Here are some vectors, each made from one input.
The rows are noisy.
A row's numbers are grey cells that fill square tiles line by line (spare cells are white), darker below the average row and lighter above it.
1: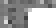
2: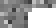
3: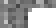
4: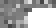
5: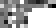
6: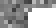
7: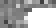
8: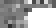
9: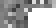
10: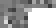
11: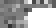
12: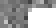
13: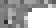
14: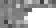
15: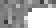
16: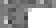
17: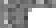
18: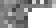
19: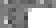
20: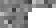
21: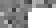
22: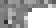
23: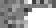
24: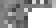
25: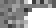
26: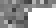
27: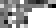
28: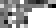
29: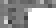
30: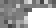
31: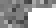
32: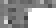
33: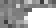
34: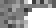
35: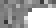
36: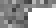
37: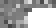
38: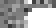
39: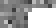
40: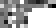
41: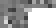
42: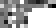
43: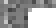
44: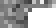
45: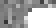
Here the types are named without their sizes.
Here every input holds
a list of points on a line.
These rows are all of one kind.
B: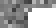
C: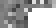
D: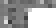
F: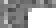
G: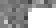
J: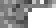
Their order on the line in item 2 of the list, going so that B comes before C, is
G, B, J, F, D, C.
